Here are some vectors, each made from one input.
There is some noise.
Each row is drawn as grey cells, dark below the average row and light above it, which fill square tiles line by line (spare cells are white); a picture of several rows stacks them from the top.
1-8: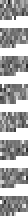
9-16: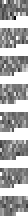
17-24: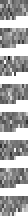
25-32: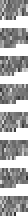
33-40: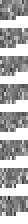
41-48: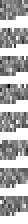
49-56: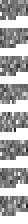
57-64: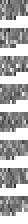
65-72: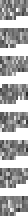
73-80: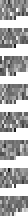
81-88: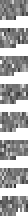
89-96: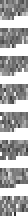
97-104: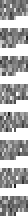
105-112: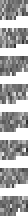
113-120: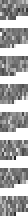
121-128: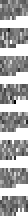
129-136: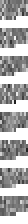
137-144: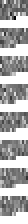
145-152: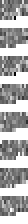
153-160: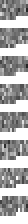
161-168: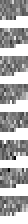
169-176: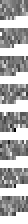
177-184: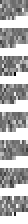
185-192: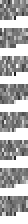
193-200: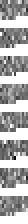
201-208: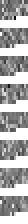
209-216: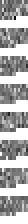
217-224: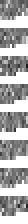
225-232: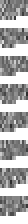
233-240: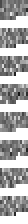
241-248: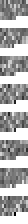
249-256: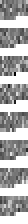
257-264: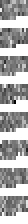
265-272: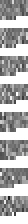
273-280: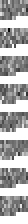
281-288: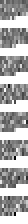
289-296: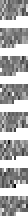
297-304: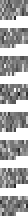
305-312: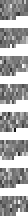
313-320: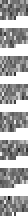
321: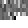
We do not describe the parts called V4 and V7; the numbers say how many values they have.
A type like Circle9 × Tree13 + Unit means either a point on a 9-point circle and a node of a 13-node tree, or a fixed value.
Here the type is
(Line10 + V4) × V7 + List2(Line11).
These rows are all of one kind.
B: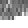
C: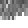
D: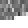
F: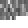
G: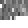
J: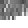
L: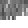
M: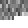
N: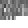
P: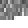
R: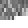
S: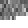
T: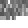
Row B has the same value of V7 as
C, J, L and T.
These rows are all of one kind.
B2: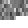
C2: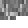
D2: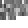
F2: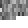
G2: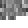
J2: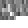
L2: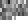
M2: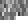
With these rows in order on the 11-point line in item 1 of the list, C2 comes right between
B2 and D2.
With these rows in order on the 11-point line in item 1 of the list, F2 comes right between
J2 and L2.
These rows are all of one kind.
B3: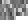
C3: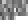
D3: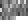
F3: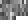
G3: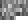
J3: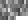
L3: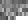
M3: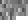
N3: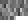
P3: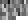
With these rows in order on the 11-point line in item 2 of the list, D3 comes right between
G3 and M3.
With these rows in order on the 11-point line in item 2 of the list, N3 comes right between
F3 and J3.
